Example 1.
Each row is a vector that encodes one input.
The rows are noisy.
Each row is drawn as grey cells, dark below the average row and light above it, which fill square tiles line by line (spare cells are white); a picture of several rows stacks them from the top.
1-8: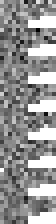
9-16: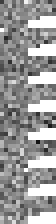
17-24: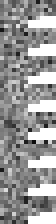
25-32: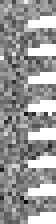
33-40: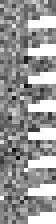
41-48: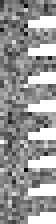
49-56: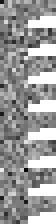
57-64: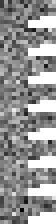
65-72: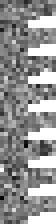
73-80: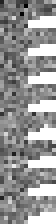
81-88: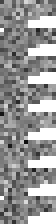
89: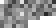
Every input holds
one of 5 labels, together with either a point on an 8-point circle, or a fixed value.
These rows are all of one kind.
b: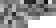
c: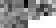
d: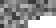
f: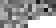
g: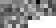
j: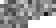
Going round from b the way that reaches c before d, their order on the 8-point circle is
b, c, j, d, g, f.
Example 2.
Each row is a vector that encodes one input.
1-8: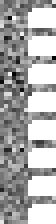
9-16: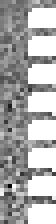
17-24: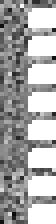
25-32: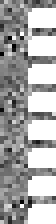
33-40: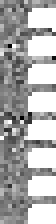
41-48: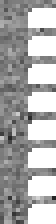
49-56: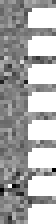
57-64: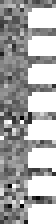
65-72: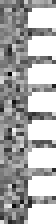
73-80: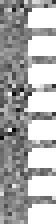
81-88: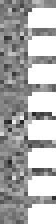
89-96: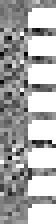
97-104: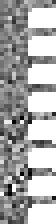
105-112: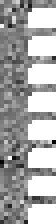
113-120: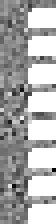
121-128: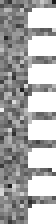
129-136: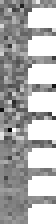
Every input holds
either a point on an 8-point line, or a point on a 17-point line.
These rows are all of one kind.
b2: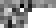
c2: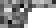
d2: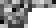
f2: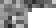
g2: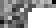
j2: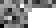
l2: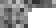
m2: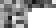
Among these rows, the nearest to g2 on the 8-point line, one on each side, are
b2 and m2.
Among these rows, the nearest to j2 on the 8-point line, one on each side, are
f2 and l2.
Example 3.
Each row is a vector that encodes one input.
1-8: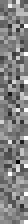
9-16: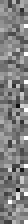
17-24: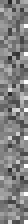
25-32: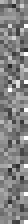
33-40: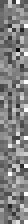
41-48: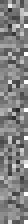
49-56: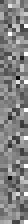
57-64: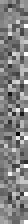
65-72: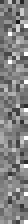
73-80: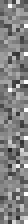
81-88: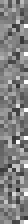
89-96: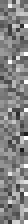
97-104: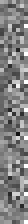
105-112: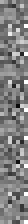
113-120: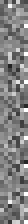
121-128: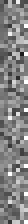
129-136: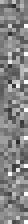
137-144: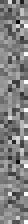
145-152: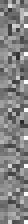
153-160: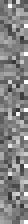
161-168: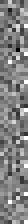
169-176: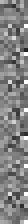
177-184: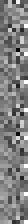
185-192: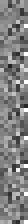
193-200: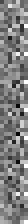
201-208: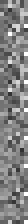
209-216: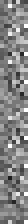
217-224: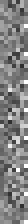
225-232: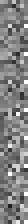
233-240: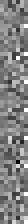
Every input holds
either a point on a 9-point circle, or a node of a 9-node tree.
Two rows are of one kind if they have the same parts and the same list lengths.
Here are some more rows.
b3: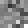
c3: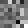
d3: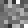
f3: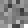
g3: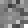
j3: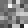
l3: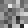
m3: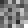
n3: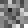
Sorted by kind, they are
b3, f3, g3
c3, d3, j3, l3, m3, n3

